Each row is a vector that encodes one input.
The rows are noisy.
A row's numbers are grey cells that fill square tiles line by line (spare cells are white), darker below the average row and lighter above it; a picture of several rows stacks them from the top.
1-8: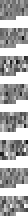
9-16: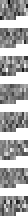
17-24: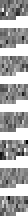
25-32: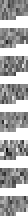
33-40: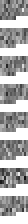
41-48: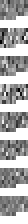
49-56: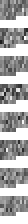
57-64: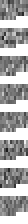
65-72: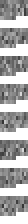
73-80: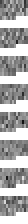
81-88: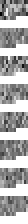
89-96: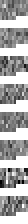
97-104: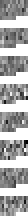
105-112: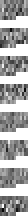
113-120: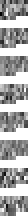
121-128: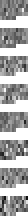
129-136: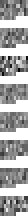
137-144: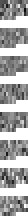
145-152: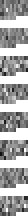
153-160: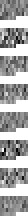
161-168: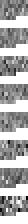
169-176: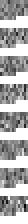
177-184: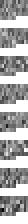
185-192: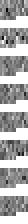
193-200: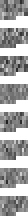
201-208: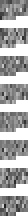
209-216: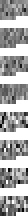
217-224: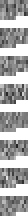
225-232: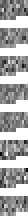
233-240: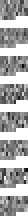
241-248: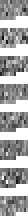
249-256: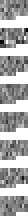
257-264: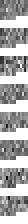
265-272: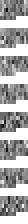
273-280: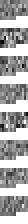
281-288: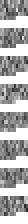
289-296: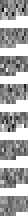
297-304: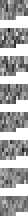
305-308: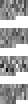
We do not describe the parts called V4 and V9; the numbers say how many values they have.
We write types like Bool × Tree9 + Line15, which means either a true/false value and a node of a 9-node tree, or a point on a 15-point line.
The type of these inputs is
(Circle6 + V9) × Tree12 × V4 + Tree7 + Unit.
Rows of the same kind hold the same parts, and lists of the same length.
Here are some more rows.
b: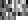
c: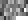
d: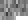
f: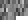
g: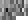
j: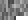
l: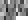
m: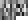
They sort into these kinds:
b
c, m
d, f, j
g, l

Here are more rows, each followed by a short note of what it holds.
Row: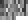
a point on a 6-point circle, a node of a 12-node tree and a value of V4
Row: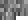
a node of a 12-node tree, a value of V4 and a value of V9
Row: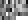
a fixed value
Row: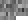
a point on a 6-point circle, a node of a 12-node tree and a value of V4
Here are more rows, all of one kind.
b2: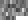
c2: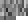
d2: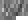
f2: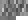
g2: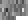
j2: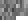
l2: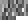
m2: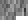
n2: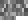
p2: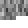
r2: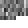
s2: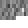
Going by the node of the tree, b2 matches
g2, n2 and s2.
